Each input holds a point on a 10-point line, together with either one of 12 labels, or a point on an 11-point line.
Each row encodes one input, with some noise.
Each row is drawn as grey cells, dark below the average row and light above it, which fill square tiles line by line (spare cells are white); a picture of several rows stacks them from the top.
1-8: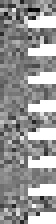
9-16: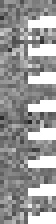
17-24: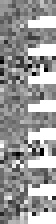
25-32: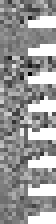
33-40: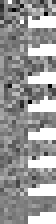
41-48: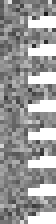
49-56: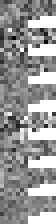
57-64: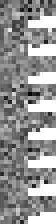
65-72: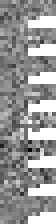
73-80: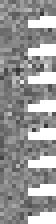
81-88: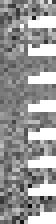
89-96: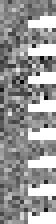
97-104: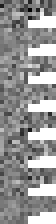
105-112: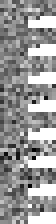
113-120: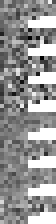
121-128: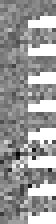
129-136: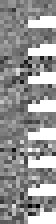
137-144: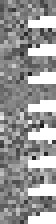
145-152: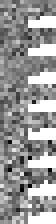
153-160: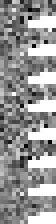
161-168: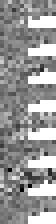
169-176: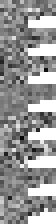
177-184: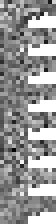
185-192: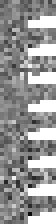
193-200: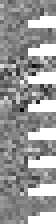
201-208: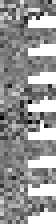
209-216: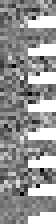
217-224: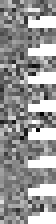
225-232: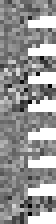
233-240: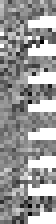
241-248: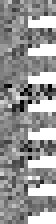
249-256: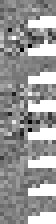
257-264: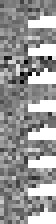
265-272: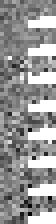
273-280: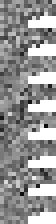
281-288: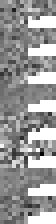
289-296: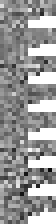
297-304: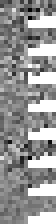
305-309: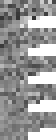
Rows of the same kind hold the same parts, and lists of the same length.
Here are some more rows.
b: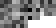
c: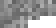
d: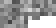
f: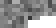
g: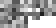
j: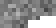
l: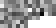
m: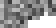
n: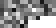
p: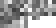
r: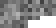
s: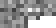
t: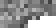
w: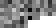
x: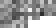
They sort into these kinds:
b, f, m, p, s
c, d, g, j, l, n, r, t, w, x

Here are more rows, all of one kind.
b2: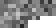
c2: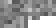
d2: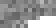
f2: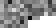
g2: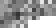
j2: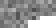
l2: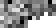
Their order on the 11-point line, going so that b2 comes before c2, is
g2, d2, j2, l2, b2, f2, c2.
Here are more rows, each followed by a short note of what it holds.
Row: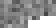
a point on a 10-point line and a point on an 11-point line
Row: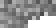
one of 12 labels and a point on a 10-point line
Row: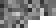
one of 12 labels and a point on a 10-point line
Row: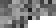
one of 12 labels and a point on a 10-point line
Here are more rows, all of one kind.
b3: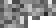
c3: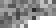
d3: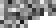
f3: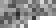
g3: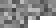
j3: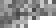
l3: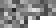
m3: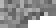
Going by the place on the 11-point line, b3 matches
c3 and g3.
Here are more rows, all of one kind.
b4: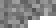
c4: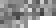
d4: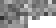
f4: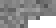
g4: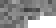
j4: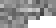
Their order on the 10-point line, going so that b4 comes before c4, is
b4, g4, c4, f4, d4, j4.
